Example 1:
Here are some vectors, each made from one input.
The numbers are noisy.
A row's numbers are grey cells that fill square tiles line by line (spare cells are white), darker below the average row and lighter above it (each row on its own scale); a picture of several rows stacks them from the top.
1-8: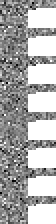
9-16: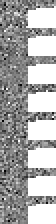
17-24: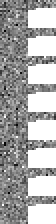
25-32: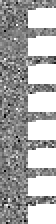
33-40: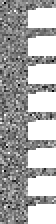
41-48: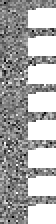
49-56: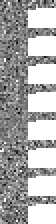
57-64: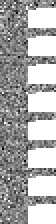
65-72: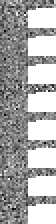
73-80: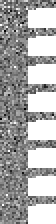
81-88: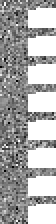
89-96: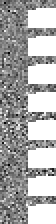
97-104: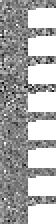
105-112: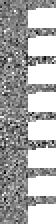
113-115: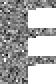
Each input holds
a point on a 13-point circle and a true/false value.
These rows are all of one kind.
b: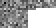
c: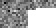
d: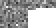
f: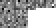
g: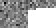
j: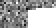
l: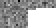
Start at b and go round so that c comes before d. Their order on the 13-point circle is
b, g, l, f, j, c, d.
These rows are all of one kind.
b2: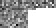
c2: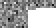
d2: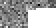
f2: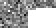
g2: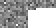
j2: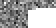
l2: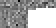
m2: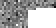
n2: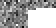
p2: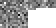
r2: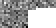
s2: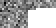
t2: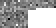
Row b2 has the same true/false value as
l2 and s2.
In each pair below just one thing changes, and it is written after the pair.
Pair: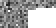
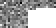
the place on the 13-point circle
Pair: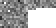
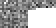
the place on the 13-point circle
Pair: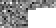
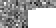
the true/false value
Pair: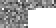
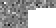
the place on the 13-point circle
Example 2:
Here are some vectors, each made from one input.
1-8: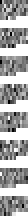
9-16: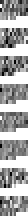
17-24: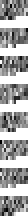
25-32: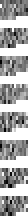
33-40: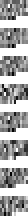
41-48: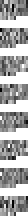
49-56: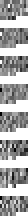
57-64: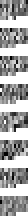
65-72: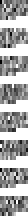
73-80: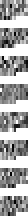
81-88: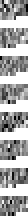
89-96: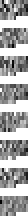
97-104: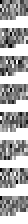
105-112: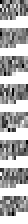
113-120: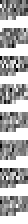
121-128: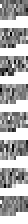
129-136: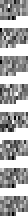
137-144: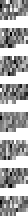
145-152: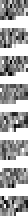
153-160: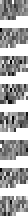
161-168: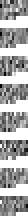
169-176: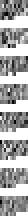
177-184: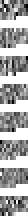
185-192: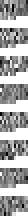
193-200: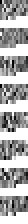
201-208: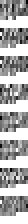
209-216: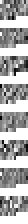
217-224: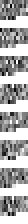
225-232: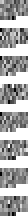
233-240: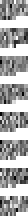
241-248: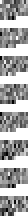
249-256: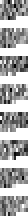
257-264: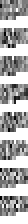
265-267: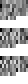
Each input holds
either a point on a 19-point line, or four true/false values.
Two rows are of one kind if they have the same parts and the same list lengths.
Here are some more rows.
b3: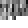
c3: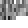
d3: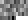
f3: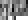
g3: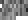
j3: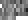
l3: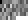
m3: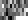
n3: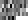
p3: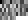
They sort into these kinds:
b3, f3, g3, j3, l3, p3
c3, d3, m3, n3

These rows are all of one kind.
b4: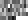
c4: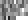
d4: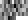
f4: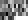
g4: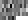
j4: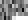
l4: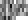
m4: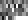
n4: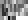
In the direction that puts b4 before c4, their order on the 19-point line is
m4, f4, g4, b4, d4, n4, c4, l4, j4.
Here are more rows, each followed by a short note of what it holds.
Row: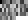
four true/false values
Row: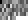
four true/false values
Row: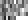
a point on a 19-point line
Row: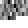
a point on a 19-point line
